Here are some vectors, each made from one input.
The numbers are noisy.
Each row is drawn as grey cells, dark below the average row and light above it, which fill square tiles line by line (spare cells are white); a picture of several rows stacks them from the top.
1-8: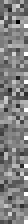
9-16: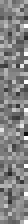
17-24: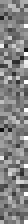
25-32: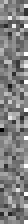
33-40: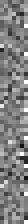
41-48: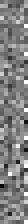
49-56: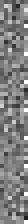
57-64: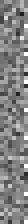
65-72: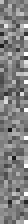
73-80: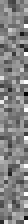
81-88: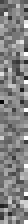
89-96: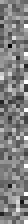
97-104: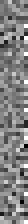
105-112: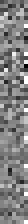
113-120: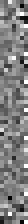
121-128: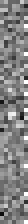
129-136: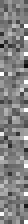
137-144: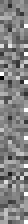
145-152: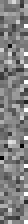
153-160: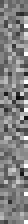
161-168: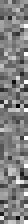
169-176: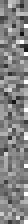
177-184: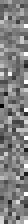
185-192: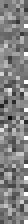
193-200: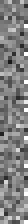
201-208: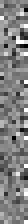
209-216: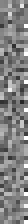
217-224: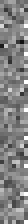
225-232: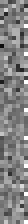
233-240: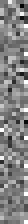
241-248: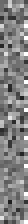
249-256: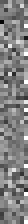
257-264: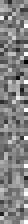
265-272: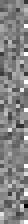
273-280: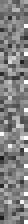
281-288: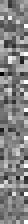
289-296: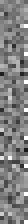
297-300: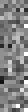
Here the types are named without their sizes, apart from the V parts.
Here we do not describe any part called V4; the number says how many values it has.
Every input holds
a node of a tree, together with a list of items, each either a point on a line, or a value of V4.
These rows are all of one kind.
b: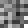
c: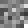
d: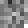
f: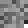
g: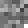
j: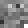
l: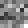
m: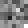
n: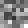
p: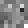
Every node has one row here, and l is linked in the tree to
j and n.
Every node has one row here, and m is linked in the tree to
c and p.
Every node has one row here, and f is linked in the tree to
p.
